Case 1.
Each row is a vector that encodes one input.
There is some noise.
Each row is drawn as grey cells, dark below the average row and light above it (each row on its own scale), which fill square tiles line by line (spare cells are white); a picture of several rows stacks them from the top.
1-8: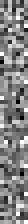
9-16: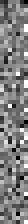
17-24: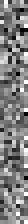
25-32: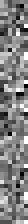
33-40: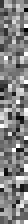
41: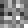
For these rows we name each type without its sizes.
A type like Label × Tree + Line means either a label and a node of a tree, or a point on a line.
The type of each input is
Bool × Bool × Bool.
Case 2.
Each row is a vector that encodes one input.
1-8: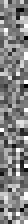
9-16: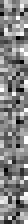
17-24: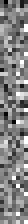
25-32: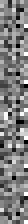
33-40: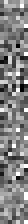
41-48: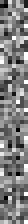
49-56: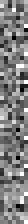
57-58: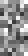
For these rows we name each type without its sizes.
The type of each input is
Bool × Bool × Bool.
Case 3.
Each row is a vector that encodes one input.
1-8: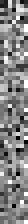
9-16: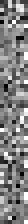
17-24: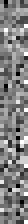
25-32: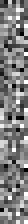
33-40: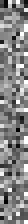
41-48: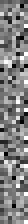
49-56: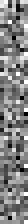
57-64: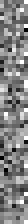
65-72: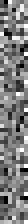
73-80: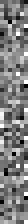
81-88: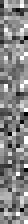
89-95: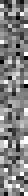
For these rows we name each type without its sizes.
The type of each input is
Bool × Bool × Bool.
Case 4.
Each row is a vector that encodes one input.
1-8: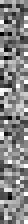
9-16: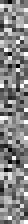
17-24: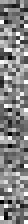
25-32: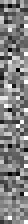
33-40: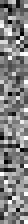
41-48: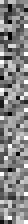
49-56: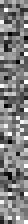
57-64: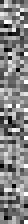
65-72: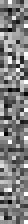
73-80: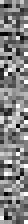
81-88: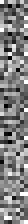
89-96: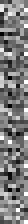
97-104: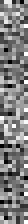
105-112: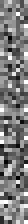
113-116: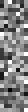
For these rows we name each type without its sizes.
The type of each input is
Line.
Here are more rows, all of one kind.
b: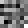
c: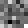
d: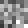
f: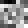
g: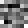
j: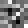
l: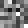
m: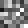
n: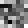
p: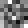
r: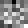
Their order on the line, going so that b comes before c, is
b, g, n, c, p, j, l, m, r, d, f.
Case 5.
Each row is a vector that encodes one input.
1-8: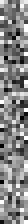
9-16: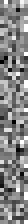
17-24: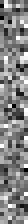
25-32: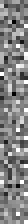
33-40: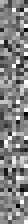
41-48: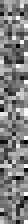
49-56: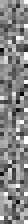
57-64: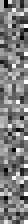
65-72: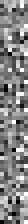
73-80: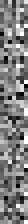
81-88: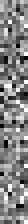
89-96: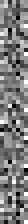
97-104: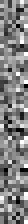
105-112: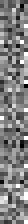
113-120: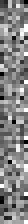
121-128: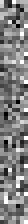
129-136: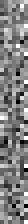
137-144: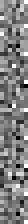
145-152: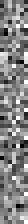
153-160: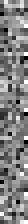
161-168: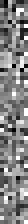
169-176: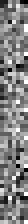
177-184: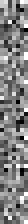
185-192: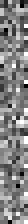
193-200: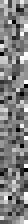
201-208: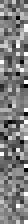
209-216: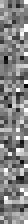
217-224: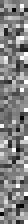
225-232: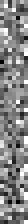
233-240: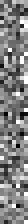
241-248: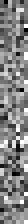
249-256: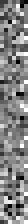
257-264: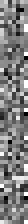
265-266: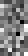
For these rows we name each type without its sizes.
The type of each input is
Bool × Bool × Bool.
